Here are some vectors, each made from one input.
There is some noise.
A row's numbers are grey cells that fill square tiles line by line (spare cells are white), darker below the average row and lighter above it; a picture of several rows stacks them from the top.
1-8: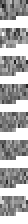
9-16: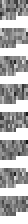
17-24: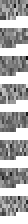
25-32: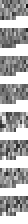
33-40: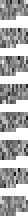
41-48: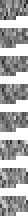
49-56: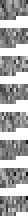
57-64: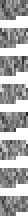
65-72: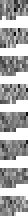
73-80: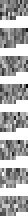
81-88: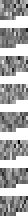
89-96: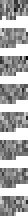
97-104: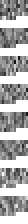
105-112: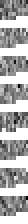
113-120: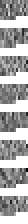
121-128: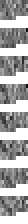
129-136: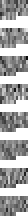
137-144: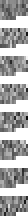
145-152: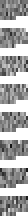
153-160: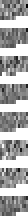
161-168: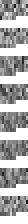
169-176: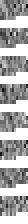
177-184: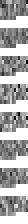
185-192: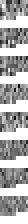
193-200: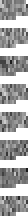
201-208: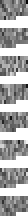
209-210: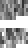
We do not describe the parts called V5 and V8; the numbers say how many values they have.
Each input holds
a true/false value and a value of V5, together with either one of 6 labels and a point on a 7-point line, or a value of V8.
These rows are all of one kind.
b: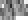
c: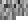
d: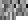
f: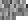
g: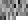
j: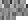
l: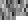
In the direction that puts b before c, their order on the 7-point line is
l, j, f, b, d, c, g.
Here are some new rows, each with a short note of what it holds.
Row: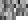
one of 6 labels, a point on a 7-point line, a true/false value and a value of V5
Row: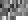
a true/false value, a value of V5 and a value of V8
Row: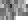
one of 6 labels, a point on a 7-point line, a true/false value and a value of V5
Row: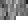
a true/false value, a value of V5 and a value of V8
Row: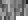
a true/false value, a value of V5 and a value of V8
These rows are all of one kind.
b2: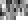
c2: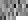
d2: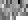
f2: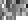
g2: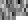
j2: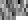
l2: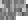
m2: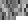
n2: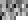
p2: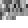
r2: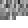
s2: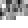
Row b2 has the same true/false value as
f2, n2, p2 and s2.
